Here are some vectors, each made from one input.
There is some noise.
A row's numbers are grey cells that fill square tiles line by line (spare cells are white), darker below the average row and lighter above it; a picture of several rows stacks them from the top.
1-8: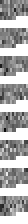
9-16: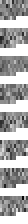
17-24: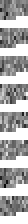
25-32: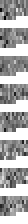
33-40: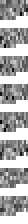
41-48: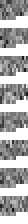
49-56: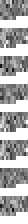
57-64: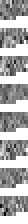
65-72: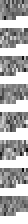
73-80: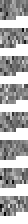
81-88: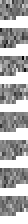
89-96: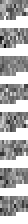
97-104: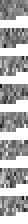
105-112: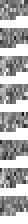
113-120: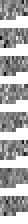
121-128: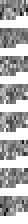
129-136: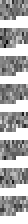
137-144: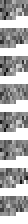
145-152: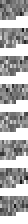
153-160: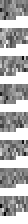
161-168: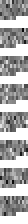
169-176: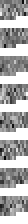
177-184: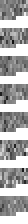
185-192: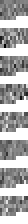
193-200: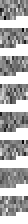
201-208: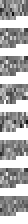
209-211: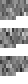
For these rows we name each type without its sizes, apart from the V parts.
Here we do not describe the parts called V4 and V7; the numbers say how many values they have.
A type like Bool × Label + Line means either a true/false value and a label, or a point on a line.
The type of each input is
Bool × Tree × (Tree + V4) × V7.
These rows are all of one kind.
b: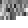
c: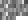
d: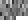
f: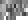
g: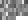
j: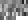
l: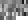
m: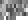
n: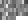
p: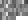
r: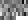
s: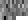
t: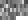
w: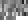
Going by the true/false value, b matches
r, s and t.
